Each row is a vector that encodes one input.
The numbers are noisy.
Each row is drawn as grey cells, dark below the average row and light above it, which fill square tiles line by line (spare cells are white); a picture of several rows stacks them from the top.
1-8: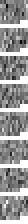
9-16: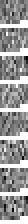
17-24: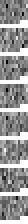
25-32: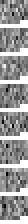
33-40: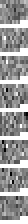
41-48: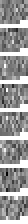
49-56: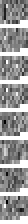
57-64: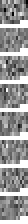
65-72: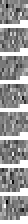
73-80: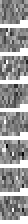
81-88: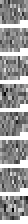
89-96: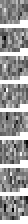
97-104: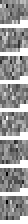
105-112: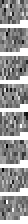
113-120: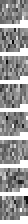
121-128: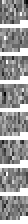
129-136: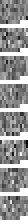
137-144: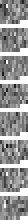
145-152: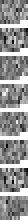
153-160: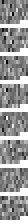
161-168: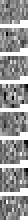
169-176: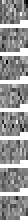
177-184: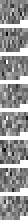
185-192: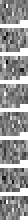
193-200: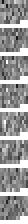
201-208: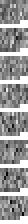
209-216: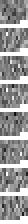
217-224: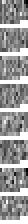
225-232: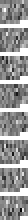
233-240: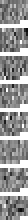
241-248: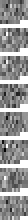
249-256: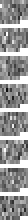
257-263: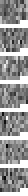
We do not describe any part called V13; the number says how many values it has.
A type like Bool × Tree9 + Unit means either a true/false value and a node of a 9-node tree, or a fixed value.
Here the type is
Line4 × List2(Bool × V13).
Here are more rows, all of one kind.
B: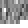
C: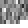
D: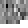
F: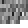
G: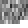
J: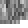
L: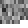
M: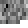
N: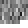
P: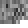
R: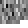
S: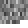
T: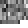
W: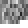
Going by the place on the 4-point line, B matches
C, J and P.
